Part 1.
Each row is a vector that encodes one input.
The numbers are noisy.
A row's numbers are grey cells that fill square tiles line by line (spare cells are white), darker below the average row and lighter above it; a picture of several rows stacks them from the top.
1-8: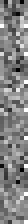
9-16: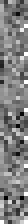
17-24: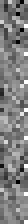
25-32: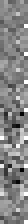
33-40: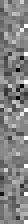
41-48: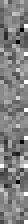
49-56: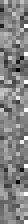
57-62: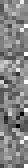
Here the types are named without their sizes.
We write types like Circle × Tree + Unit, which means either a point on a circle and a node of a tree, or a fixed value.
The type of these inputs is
Bool × Tree.
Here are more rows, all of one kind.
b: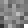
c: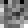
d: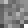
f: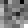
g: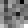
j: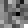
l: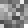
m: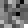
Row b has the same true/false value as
d and l.
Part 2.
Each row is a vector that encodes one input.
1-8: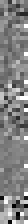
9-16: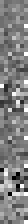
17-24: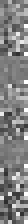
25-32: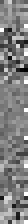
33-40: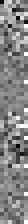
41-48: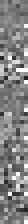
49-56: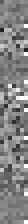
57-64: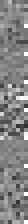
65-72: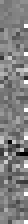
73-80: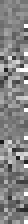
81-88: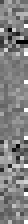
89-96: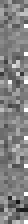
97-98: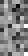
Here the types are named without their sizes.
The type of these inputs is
Bool × Circle.
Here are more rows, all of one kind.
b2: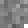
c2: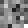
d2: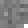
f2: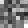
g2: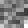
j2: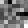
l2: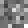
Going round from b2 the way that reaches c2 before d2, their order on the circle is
b2, g2, c2, j2, l2, f2, d2.
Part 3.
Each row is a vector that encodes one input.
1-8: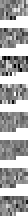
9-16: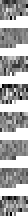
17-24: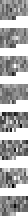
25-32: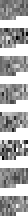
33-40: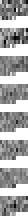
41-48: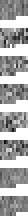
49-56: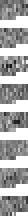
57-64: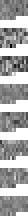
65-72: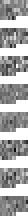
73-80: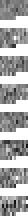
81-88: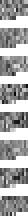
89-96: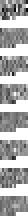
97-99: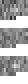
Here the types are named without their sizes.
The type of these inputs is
Bool × (Tree + Unit).
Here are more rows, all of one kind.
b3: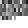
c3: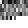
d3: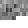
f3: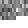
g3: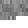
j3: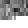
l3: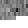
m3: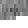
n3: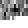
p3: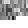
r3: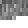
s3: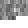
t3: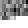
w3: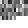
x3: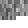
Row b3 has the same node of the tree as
g3, l3, m3 and t3.
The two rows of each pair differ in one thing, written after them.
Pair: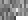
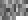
the node of the tree
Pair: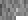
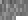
the node of the tree
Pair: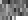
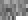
the true/false value
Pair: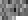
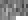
the true/false value
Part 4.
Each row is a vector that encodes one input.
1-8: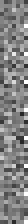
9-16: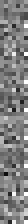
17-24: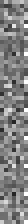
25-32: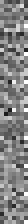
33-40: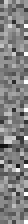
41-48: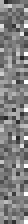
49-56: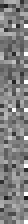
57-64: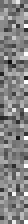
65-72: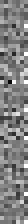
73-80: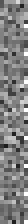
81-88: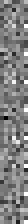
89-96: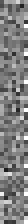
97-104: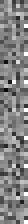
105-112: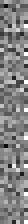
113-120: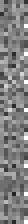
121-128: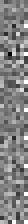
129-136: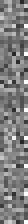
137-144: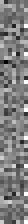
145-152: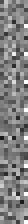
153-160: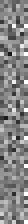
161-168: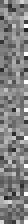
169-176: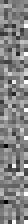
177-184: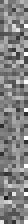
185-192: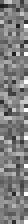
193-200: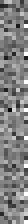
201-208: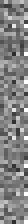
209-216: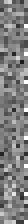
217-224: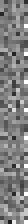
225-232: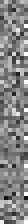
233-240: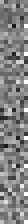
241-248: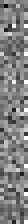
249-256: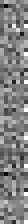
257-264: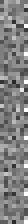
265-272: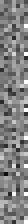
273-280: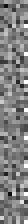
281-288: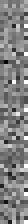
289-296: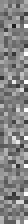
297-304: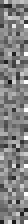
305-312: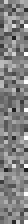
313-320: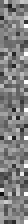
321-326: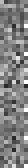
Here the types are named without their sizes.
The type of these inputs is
Bool × Bool × Bool × Bool + Tree.
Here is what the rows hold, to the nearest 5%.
About 50% of them hold a node of a tree. The rest hold four true/false values.
